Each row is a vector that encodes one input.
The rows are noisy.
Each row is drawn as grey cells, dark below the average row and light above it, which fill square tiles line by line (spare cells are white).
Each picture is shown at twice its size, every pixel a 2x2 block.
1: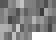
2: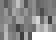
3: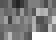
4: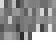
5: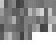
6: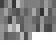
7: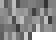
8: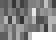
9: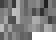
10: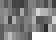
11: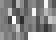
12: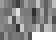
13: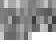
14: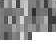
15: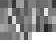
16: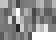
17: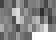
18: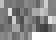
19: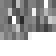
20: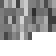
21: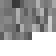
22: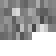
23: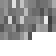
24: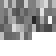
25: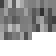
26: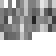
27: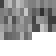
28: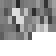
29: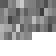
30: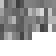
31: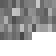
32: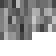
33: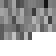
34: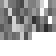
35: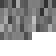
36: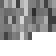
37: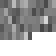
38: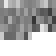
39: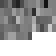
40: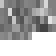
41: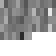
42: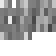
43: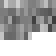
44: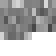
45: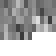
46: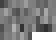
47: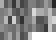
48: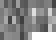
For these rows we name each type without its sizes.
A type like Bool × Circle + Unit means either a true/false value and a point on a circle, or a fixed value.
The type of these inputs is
Bool × Bool × Bool × Bool × Line.
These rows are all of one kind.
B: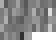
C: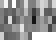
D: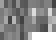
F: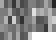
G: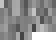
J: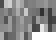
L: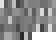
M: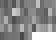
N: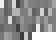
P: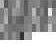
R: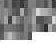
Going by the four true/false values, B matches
D, F, G and P.
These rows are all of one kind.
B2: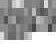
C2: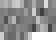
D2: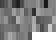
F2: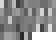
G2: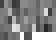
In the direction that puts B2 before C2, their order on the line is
G2, D2, F2, B2, C2.
